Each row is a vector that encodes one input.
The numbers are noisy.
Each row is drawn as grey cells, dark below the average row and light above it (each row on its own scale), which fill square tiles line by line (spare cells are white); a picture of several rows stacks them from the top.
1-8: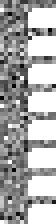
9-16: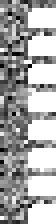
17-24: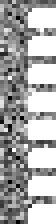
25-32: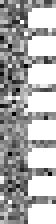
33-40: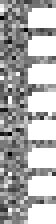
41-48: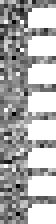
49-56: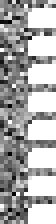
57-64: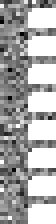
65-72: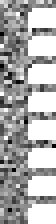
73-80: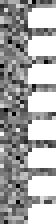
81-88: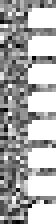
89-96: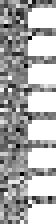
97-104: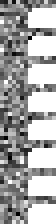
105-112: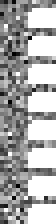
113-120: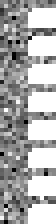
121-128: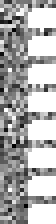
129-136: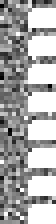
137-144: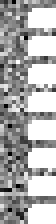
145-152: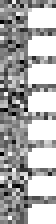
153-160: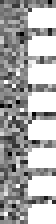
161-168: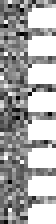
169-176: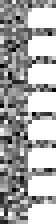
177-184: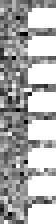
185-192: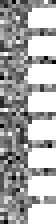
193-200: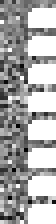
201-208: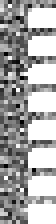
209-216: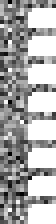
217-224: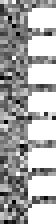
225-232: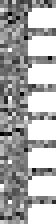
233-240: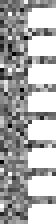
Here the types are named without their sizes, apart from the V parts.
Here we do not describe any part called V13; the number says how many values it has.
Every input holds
a value of V13, together with either a point on a line, or a node of a tree.
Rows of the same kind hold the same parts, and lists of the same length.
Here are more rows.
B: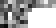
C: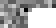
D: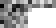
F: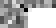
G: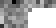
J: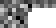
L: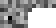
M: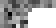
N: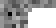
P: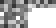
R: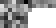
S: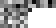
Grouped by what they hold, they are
B, G, J, M, N, P, R, S
C, D, F, L

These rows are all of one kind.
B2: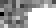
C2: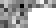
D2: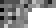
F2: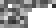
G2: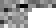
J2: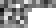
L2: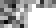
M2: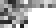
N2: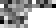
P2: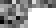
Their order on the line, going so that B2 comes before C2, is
F2, G2, N2, J2, D2, P2, B2, C2, M2, L2.
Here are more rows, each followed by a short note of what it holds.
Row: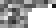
a point on a line and a value of V13
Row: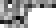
a point on a line and a value of V13
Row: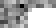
a point on a line and a value of V13
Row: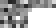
a point on a line and a value of V13
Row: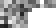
a node of a tree and a value of V13
